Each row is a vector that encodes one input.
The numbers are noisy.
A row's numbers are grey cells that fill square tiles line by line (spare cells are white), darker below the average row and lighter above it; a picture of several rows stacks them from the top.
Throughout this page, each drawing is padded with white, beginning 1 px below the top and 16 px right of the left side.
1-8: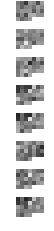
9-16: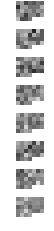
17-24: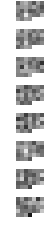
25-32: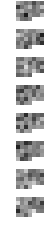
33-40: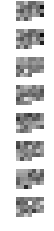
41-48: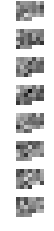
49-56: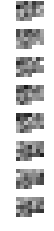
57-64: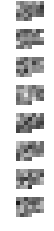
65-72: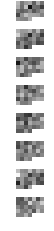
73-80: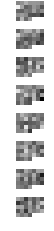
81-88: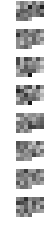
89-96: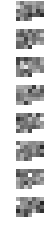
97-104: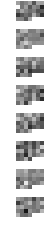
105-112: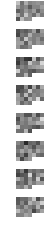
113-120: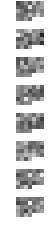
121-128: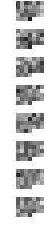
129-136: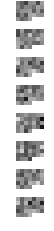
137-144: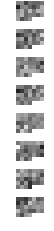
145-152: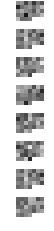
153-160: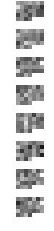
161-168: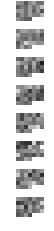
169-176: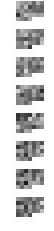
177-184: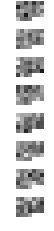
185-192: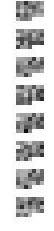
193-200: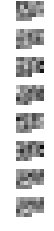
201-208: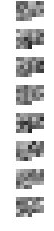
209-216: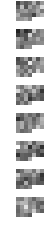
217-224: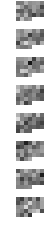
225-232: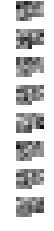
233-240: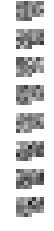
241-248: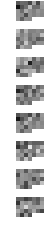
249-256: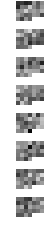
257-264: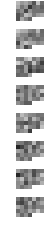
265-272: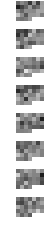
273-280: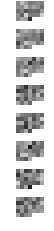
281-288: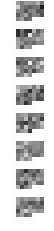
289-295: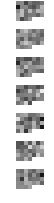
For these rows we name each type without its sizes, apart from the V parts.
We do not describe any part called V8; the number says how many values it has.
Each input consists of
a node of a tree, together with either four true/false values, or a value of V8.
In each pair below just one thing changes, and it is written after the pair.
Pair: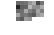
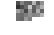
the node of the tree
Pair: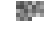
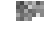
the node of the tree
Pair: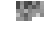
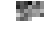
the value of V8
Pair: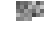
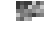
the value of V8
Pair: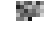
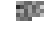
the node of the tree
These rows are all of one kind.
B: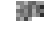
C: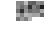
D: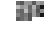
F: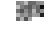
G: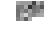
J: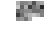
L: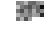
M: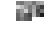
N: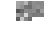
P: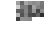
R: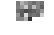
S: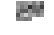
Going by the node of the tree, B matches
C, F and L.
